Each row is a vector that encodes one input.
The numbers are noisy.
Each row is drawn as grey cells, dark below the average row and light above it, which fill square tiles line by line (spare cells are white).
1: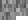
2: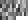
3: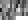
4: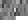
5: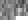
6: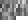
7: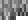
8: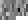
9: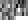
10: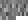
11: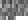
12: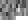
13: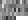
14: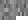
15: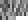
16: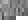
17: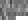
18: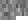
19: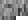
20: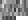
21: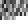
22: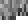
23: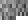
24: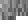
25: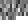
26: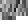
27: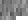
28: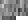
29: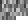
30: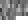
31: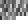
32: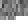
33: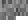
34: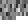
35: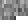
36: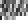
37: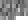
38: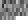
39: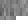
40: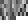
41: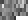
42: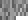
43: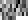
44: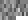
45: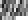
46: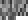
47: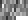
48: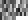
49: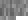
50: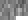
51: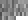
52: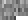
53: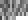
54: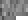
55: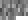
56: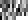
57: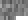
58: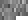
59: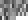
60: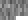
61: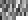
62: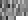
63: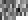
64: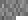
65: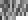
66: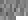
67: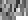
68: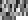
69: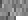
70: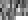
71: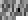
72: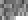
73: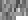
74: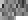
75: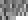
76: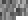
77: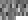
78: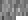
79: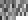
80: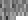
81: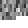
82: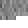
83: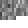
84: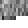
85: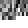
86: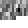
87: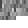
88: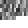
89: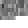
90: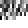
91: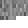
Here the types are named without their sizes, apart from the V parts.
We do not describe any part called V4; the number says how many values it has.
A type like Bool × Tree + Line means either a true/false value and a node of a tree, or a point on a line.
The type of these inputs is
List(Line) × V4.
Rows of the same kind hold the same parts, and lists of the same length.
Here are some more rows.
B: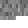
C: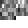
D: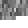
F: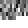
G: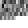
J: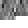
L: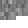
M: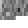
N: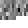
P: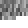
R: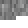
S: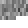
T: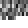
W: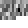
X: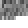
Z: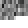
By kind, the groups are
B, C, D, F, G, P, R, T, X
J, L, Z
M, N, S, W

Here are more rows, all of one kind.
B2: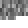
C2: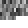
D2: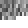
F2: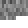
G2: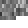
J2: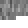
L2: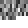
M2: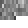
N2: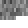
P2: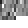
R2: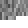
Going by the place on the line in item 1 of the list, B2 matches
G2 and R2.
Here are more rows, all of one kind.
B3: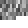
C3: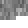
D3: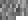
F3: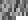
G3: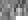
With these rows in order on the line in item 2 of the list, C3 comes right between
B3 and F3.
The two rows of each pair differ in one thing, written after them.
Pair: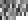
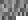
the place on the line in item 1 of the list
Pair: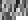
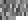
the place on the line in item 1 of the list
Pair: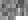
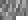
the value of V4
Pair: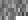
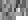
the place on the line in item 1 of the list
